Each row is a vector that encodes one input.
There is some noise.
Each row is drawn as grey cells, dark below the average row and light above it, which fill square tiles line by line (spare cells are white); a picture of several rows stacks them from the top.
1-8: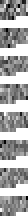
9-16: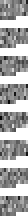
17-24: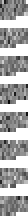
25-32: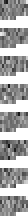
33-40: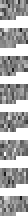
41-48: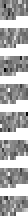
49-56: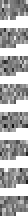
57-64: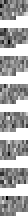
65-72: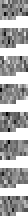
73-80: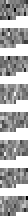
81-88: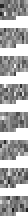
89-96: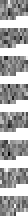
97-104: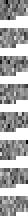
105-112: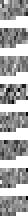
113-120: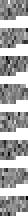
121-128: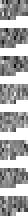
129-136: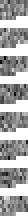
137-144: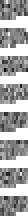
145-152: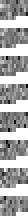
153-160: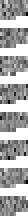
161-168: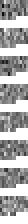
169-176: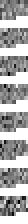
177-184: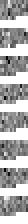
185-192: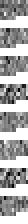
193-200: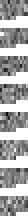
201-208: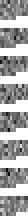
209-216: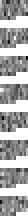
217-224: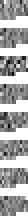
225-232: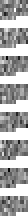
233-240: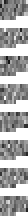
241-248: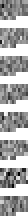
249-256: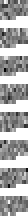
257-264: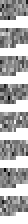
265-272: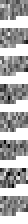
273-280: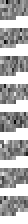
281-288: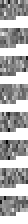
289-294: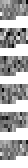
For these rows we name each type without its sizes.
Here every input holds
either a point on each of two circles, or a fixed value.
